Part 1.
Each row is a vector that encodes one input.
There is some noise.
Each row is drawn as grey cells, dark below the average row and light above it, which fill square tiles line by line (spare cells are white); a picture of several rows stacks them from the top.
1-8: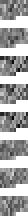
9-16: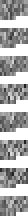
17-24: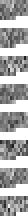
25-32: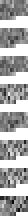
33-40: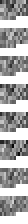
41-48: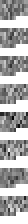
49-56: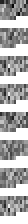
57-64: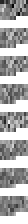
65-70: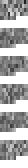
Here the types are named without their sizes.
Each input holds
a point on a line.
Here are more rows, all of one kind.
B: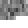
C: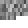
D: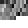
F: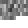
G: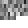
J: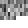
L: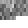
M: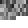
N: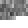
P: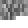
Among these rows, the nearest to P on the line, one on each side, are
B and F.
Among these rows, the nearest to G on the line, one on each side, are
C and J.
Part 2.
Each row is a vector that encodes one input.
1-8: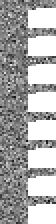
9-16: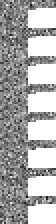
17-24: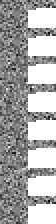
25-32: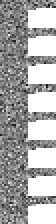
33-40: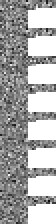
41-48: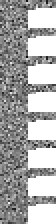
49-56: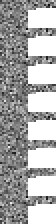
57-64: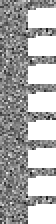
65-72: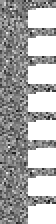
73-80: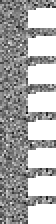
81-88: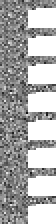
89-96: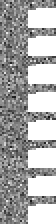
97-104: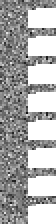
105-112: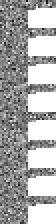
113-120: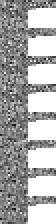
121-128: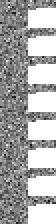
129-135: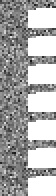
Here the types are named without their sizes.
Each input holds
a label.
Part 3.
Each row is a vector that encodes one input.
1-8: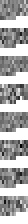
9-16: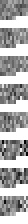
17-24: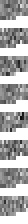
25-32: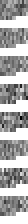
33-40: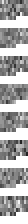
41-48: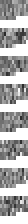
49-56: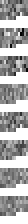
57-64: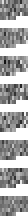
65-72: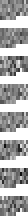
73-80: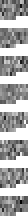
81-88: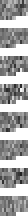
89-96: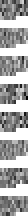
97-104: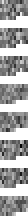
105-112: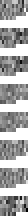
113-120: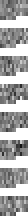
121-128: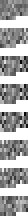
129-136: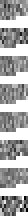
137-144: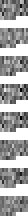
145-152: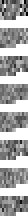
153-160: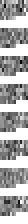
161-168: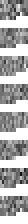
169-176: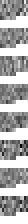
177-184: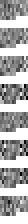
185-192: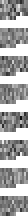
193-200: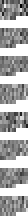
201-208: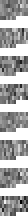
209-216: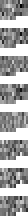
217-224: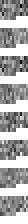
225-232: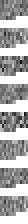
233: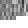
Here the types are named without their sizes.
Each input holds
a point on a line.
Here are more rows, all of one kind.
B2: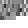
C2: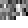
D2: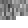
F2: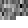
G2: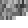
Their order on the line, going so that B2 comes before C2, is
F2, G2, D2, B2, C2.
